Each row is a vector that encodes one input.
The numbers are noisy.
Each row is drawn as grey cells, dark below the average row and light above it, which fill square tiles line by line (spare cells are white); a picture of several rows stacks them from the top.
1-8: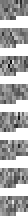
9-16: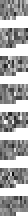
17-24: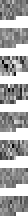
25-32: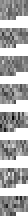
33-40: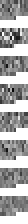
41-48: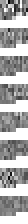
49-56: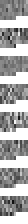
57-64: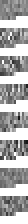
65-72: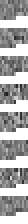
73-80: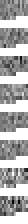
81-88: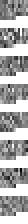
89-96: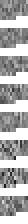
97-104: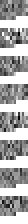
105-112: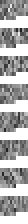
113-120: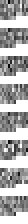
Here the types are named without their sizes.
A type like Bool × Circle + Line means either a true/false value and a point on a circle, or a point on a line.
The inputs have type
Bool × Line × (Tree + Unit).
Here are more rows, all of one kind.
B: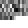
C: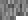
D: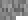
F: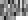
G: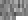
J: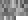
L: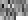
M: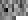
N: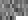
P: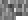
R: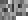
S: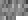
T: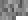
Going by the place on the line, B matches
P, R and S.
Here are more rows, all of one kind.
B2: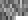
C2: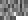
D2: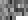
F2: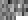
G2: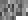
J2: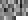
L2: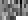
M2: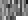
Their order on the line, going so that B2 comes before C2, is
L2, B2, C2, M2, G2, J2, F2, D2.
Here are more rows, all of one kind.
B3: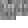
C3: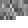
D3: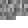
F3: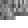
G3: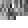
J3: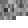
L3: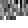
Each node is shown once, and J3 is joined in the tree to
D3 and G3.
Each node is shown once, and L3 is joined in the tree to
D3 and F3.
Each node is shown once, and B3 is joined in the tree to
C3.
